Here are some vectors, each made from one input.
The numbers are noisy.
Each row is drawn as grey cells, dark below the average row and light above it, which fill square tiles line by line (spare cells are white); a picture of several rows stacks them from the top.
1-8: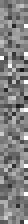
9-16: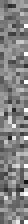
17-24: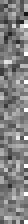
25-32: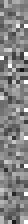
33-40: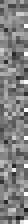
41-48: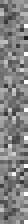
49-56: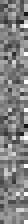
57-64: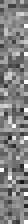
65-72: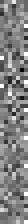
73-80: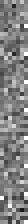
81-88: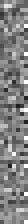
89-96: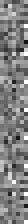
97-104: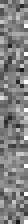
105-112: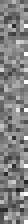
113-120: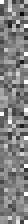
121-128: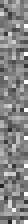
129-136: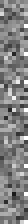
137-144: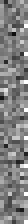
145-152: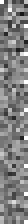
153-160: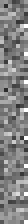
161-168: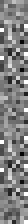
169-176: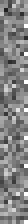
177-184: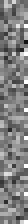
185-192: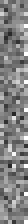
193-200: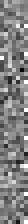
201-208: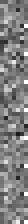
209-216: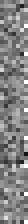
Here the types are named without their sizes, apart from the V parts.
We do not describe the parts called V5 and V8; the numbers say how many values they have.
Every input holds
either a point on a line, or a true/false value, a value of V5 and a value of V8.
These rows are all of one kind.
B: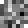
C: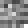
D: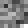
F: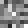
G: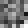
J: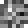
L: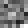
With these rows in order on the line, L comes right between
D and G.
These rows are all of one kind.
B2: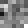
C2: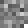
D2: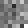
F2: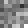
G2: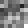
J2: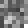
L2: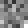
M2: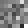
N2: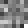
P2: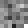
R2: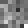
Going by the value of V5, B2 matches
L2, N2 and R2.
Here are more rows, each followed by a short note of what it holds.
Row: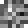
a point on a line
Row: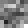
a true/false value, a value of V5 and a value of V8
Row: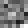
a point on a line
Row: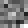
a point on a line
